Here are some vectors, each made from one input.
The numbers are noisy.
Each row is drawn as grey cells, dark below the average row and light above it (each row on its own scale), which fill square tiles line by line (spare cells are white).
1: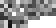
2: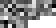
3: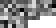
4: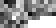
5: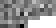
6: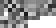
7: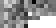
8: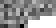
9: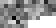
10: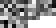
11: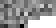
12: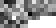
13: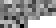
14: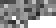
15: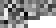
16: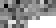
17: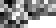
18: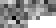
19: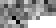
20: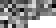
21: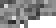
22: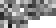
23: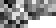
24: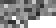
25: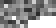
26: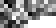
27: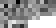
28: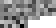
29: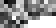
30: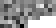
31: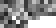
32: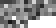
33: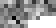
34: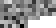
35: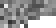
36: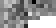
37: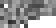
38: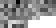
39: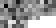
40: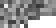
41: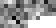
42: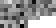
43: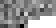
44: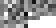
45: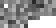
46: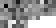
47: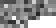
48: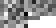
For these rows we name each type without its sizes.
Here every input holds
a point on a circle and a point on a line.
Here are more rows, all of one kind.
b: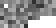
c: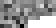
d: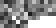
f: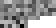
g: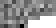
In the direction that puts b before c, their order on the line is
b, f, c, g, d.
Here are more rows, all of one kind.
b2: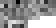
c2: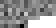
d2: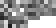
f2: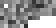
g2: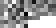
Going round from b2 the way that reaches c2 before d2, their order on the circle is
b2, c2, d2, f2, g2.
